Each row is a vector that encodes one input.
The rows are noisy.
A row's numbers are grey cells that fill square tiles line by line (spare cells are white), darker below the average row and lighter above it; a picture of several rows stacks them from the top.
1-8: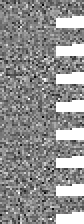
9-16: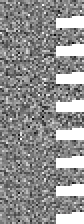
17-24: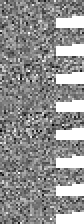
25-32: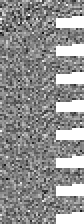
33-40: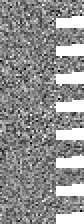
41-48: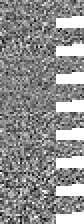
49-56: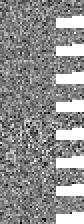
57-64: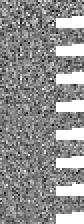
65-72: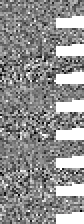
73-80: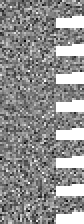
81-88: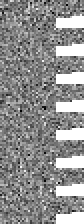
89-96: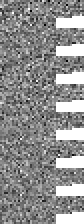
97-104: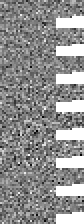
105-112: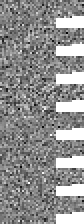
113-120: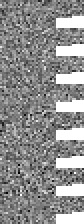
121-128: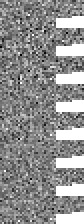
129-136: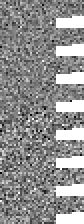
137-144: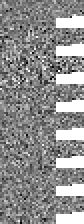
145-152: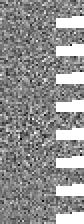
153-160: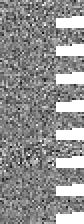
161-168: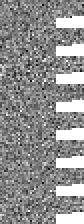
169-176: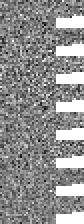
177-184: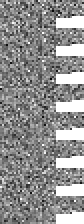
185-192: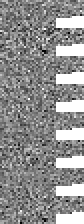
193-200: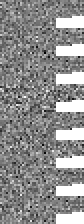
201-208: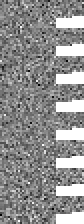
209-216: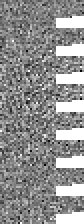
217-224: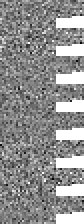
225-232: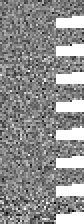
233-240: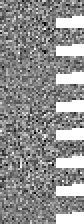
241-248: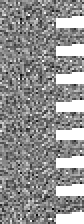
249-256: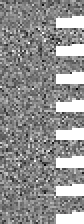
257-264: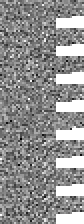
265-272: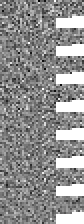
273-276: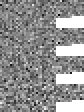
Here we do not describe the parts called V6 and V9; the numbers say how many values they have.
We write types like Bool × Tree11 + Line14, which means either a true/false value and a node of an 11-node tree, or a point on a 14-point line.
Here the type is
Bool × Circle5 × V9 + Line3 × Line4 × (Tree10 + V6).
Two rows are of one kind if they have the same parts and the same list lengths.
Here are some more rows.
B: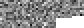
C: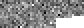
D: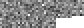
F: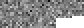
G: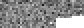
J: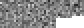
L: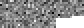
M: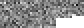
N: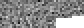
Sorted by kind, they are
B, D
C, F, G, J, L, M
N

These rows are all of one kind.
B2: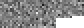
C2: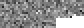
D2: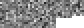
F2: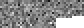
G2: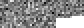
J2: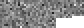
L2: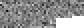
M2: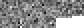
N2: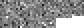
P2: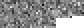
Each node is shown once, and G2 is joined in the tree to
B2.
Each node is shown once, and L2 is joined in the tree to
B2, D2 and M2.
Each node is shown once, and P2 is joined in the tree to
M2.
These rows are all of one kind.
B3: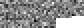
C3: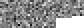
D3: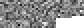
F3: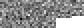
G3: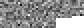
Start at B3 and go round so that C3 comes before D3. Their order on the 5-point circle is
B3, C3, G3, D3, F3.
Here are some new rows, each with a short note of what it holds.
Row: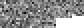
a point on a 3-point line, a point on a 4-point line and a value of V6
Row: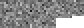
a point on a 3-point line, a point on a 4-point line and a value of V6
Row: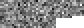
a point on a 3-point line, a point on a 4-point line and a node of a 10-node tree
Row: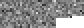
a point on a 3-point line, a point on a 4-point line and a value of V6
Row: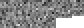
a point on a 3-point line, a point on a 4-point line and a value of V6
